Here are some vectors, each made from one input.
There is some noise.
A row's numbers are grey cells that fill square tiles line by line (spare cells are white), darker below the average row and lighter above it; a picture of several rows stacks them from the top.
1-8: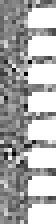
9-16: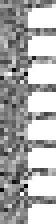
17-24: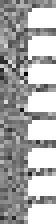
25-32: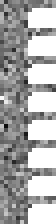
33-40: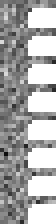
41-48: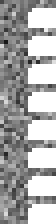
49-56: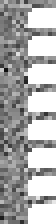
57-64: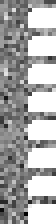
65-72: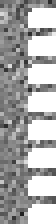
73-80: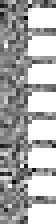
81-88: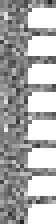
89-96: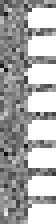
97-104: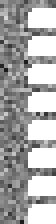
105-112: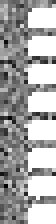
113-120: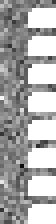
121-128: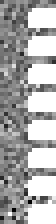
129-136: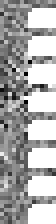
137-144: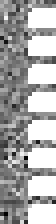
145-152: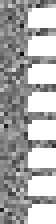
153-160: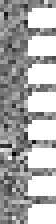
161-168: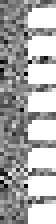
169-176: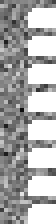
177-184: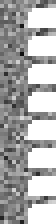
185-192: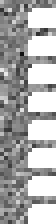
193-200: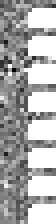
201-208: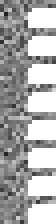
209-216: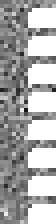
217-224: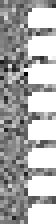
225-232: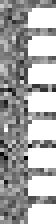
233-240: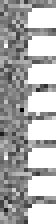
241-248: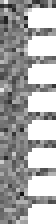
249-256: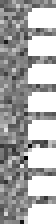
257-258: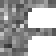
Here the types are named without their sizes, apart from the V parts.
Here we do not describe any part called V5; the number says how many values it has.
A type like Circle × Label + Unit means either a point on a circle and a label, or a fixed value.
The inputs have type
((Bool × Bool × Bool × Bool + Unit) × Line + Circle) × V5.
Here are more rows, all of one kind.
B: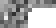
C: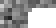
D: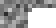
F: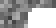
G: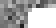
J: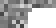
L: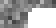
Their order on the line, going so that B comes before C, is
B, J, L, F, D, C, G.
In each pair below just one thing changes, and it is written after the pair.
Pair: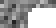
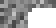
one of the four true/false values
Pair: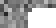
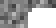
the value of V5
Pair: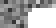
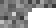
the value of V5
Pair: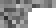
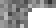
the value of V5
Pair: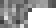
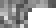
the place on the line
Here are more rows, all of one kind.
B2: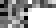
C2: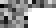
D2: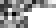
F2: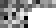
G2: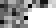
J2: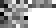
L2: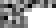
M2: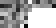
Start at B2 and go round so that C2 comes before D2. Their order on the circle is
B2, J2, F2, M2, C2, L2, D2, G2.
